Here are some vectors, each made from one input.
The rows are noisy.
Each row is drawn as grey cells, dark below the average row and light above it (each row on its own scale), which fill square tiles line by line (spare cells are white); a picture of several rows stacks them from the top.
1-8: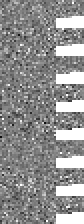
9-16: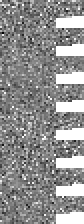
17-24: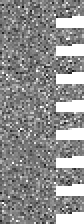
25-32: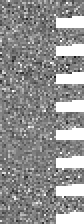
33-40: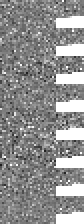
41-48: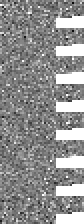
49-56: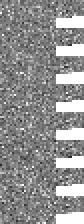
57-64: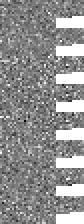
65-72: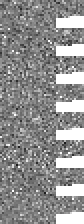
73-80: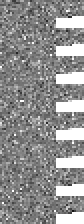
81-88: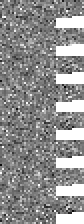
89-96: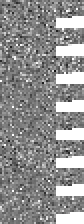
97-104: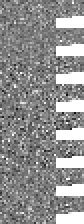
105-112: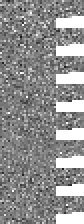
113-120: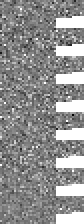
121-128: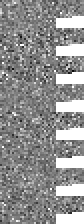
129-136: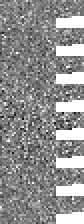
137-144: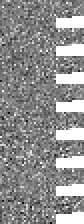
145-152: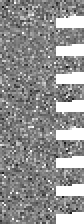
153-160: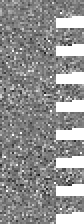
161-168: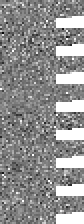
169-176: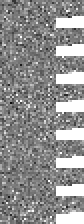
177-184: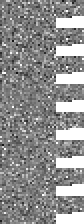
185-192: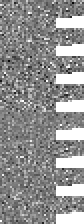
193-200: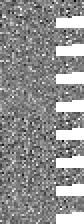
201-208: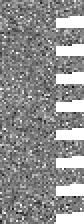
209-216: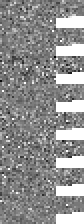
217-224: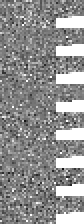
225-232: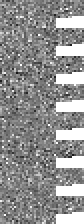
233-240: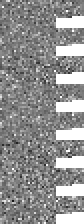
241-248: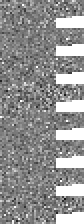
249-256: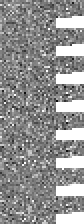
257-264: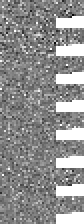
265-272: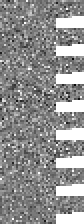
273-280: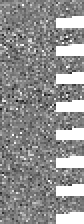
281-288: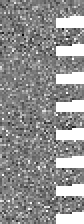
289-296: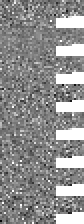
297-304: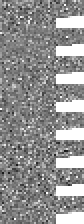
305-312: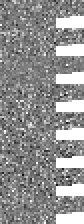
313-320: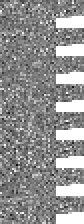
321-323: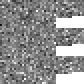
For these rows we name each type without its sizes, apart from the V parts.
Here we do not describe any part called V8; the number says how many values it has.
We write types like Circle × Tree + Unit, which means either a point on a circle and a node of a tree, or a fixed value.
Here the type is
Bool × (Label + Line) + V8.
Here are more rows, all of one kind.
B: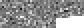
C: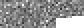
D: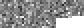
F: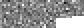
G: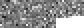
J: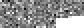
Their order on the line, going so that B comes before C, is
D, B, J, G, F, C.
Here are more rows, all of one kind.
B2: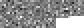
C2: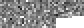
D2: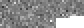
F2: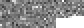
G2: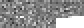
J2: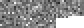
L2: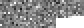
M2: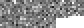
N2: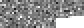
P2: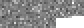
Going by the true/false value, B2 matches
C2, G2 and N2.
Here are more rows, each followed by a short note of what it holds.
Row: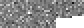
a label and a true/false value
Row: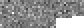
a label and a true/false value
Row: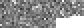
a point on a line and a true/false value
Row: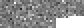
a point on a line and a true/false value
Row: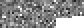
a value of V8
